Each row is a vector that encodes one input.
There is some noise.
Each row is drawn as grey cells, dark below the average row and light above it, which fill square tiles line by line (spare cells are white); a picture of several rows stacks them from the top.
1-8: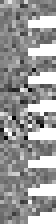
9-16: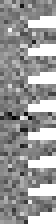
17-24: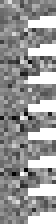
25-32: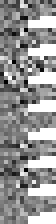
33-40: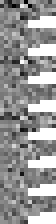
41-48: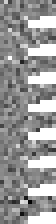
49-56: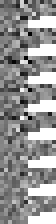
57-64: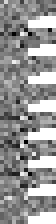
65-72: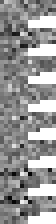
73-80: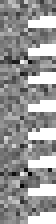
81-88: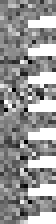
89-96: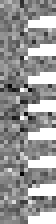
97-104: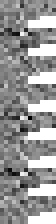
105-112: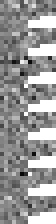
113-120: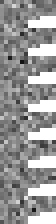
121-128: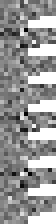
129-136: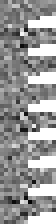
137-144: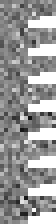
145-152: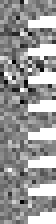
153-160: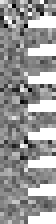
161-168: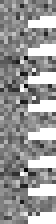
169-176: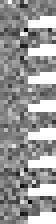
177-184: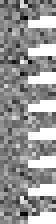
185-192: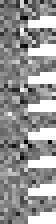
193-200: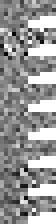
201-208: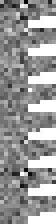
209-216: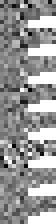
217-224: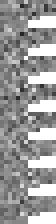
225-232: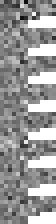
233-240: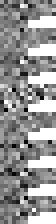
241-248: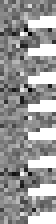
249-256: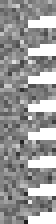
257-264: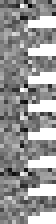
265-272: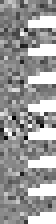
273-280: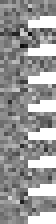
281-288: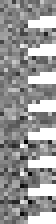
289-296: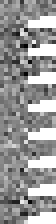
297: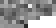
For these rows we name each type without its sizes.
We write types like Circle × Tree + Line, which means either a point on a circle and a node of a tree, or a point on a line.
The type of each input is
List(Line × Line).
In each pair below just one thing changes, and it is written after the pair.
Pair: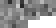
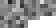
the place on one of the two lines in item 2 of the list
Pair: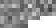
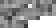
the place on one of the two lines in item 1 of the list
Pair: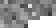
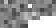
the place on one of the two lines in item 2 of the list
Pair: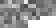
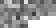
the place on one of the two lines in item 2 of the list
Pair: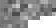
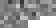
the place on one of the two lines in item 1 of the list
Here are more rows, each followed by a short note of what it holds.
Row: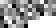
the empty list
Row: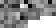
a list of one item
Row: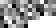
the empty list
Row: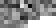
a list of one item
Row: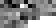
a list of one item
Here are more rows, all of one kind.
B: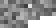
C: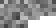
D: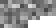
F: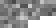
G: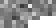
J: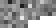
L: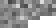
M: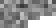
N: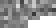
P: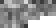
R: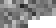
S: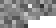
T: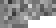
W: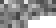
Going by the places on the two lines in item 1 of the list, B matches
F, J, L and T.
